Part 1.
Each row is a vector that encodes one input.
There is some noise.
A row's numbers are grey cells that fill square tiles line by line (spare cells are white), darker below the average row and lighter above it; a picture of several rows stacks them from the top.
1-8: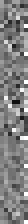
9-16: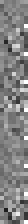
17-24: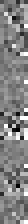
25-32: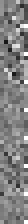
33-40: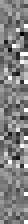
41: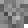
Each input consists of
a point on a 5-point line.
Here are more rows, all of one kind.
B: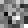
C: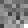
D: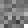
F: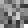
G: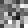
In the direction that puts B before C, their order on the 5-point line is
D, F, B, G, C.
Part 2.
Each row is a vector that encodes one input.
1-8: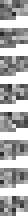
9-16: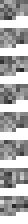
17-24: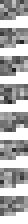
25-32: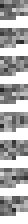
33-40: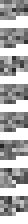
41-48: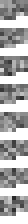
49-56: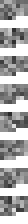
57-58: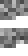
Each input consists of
four true/false values.
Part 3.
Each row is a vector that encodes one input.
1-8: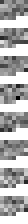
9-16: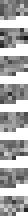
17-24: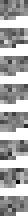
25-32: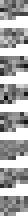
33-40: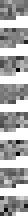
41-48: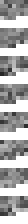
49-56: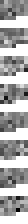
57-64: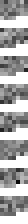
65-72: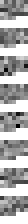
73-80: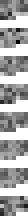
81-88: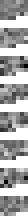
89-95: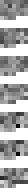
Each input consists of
a node of a 19-node tree.
